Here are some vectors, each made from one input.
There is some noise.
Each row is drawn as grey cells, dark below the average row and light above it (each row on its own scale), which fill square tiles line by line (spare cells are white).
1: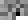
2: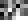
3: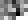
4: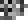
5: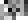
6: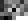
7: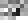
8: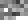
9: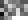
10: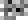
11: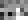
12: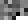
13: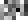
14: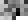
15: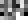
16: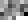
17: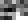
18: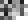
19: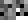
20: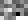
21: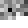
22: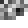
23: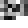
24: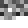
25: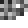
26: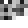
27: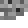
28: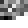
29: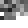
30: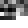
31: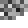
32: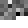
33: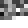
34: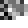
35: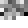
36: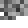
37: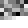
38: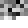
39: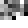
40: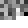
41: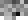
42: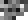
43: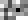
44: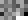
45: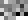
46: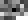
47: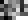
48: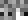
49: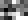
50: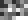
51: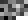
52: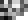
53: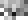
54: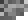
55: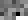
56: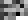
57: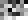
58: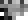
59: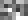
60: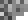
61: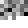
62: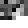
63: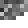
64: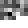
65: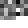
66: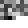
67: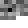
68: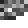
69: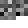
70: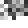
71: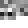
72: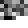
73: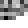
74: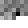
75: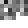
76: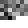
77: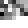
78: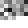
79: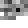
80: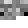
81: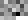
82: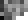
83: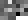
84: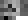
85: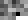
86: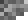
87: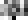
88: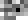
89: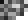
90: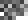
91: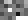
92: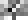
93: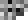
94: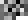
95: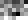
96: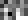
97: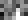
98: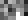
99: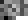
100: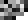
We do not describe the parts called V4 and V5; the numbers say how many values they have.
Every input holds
either a point on each of two 3-point lines and a true/false value, or a value of V4 and a value of V5.
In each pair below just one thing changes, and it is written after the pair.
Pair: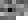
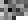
the true/false value
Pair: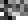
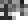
the place on one of the two 3-point lines
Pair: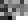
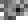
the true/false value
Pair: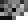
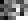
the true/false value
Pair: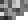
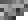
the true/false value
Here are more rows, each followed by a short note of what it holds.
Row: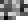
a point on each of two 3-point lines and a true/false value
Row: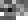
a point on each of two 3-point lines and a true/false value
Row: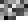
a point on each of two 3-point lines and a true/false value
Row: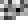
a point on each of two 3-point lines and a true/false value
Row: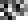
a point on each of two 3-point lines and a true/false value
